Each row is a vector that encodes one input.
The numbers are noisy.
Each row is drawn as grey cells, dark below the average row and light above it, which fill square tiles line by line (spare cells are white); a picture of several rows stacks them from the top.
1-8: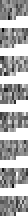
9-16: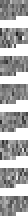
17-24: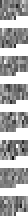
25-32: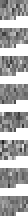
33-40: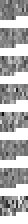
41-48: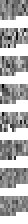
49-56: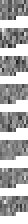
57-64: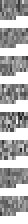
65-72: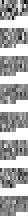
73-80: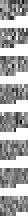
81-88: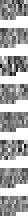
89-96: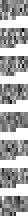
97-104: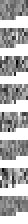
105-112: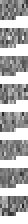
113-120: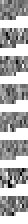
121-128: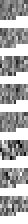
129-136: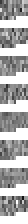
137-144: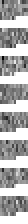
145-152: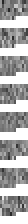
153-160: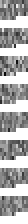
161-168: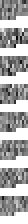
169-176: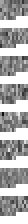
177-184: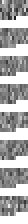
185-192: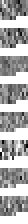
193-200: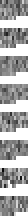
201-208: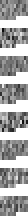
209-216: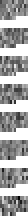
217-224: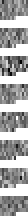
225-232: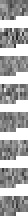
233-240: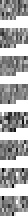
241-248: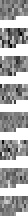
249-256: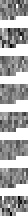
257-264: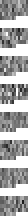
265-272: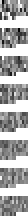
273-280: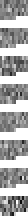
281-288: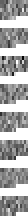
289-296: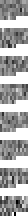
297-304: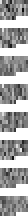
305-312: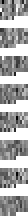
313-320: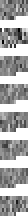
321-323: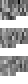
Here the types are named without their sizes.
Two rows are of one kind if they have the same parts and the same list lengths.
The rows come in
3 kinds.
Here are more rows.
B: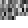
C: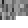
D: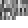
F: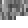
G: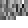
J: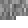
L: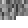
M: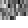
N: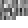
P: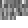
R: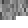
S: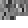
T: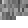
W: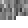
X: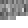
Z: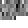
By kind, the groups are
B, C, F, G, J, P, S, T
D, M, N, W
L, R, X, Z

